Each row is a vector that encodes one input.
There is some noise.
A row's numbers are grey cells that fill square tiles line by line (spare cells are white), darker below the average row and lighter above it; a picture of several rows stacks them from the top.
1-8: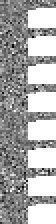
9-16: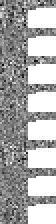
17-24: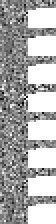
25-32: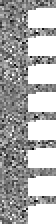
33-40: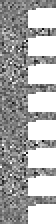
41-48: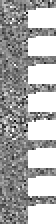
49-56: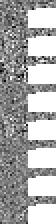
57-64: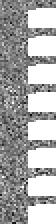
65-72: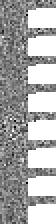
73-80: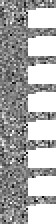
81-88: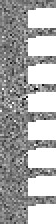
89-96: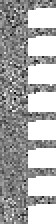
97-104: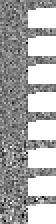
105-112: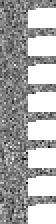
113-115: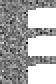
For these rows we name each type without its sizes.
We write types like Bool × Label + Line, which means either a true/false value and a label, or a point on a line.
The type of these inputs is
Line × (Line + Tree).
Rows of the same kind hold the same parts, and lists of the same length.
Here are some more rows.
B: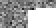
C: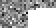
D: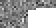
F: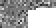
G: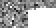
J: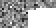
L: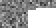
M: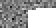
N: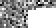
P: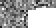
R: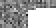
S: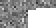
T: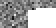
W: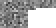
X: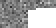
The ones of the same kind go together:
B, D, F, L, M, N, P, R, S, T, W, X
C, G, J

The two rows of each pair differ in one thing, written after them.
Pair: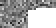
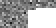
the node of the tree
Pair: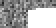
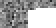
the place on the line
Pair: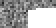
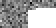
the place on the line
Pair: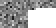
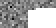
the place on the line
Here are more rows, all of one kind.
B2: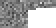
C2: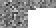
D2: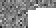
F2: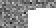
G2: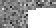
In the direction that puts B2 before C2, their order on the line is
D2, F2, G2, B2, C2.
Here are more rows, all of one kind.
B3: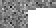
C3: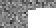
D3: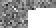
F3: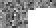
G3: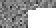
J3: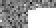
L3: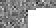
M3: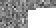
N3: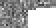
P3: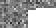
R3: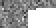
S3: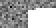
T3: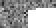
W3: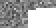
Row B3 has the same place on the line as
L3, R3, S3 and T3.
